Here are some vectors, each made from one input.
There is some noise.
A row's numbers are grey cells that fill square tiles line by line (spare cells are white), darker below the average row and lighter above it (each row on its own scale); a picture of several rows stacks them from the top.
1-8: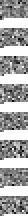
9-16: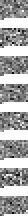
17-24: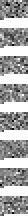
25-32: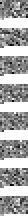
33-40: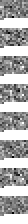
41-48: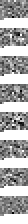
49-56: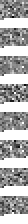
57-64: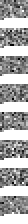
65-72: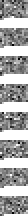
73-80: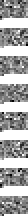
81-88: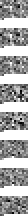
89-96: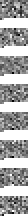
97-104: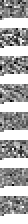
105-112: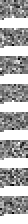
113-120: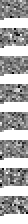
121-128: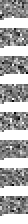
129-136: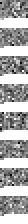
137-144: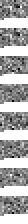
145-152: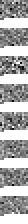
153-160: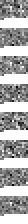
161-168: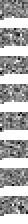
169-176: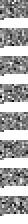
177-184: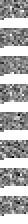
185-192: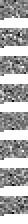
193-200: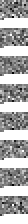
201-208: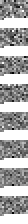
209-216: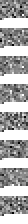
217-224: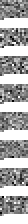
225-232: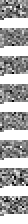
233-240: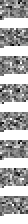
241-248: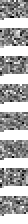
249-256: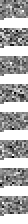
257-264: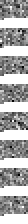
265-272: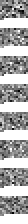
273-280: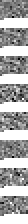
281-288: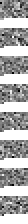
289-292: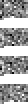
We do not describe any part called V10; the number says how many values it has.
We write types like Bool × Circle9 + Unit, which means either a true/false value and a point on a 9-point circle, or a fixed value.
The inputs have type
(Bool × V10 + Line9) × Line8.
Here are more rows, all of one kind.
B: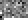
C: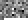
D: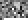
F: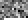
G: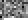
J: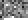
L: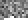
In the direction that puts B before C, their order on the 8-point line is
L, J, G, B, C, D, F.
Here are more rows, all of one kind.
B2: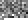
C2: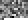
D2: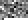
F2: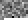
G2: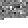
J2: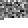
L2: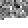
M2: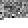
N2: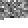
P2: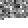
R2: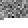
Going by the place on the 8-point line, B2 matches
C2, D2, J2 and N2.
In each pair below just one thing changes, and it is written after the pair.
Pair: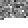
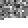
the true/false value
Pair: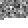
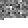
the value of V10
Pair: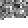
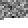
the place on the 8-point line
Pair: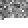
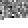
the place on the 8-point line
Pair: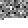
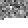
the true/false value
